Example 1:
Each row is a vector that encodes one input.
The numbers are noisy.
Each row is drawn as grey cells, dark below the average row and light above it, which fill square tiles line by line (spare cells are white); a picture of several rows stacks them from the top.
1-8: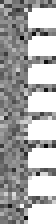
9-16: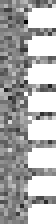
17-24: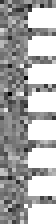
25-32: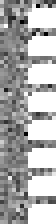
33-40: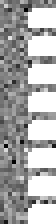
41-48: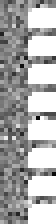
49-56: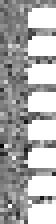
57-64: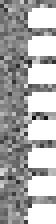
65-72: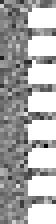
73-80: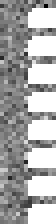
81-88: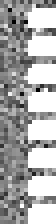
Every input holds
a node of an 8-node tree, together with either a point on an 11-point circle, or a fixed value.
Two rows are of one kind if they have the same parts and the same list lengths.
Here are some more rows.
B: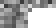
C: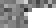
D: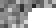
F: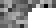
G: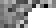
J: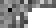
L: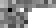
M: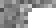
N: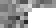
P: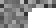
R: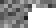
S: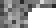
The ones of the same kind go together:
B, G, L, M, N
C, D, F, J, P, R, S

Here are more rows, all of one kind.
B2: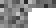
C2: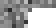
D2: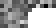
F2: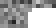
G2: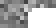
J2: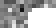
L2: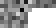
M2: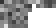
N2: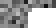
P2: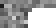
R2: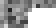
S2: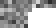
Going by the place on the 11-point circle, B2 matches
D2, F2, N2 and S2.
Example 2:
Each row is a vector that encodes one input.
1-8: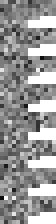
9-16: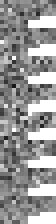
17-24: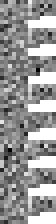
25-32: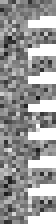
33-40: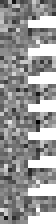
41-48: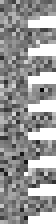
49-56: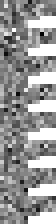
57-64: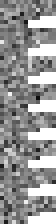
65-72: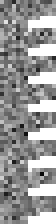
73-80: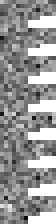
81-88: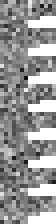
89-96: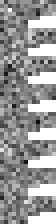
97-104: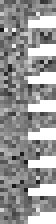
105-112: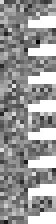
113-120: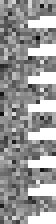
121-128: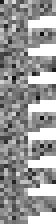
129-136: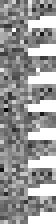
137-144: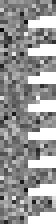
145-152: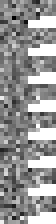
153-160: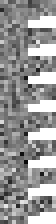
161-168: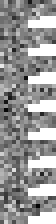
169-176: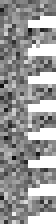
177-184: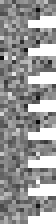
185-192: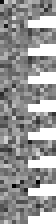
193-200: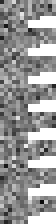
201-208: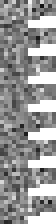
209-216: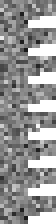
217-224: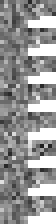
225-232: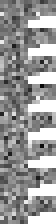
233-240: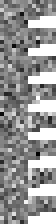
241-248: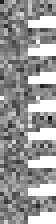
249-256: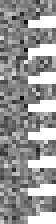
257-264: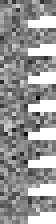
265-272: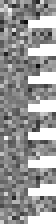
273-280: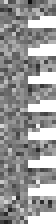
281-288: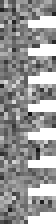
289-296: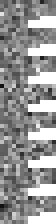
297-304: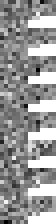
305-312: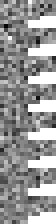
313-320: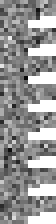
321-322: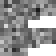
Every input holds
either a point on a 6-point circle, or a point on a 12-point line.
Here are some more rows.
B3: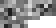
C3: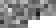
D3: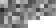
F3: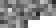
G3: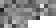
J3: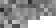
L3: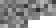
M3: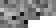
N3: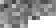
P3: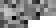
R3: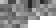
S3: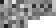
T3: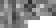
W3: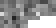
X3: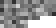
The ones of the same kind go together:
B3, S3
C3, D3, F3, G3, J3, L3, M3, N3, P3, R3, T3, W3, X3

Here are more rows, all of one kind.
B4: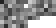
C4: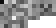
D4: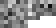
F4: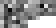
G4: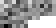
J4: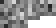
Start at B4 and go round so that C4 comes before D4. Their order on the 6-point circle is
B4, C4, J4, D4, G4, F4.
